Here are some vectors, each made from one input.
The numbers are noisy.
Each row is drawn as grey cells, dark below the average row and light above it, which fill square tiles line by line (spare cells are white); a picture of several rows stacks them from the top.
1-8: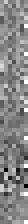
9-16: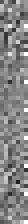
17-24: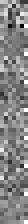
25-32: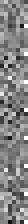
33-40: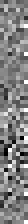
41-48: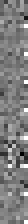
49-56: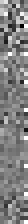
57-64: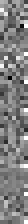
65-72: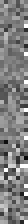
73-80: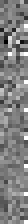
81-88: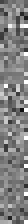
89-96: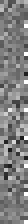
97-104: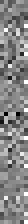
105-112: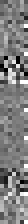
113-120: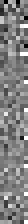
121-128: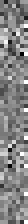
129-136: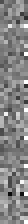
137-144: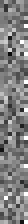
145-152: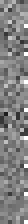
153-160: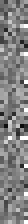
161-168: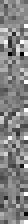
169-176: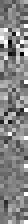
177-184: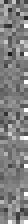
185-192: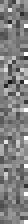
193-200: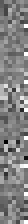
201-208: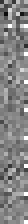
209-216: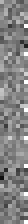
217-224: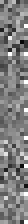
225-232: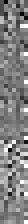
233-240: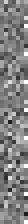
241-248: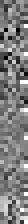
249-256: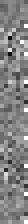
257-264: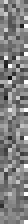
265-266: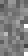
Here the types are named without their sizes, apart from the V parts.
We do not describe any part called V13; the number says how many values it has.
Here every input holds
three true/false values, together with either a point on a line, or a value of V13.
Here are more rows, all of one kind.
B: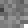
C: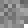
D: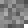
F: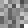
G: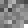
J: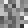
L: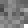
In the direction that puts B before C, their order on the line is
D, J, G, B, F, L, C.
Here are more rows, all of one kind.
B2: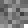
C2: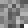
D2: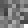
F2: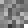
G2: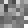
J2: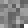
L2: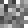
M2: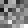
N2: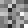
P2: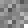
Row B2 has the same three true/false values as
C2 and J2.
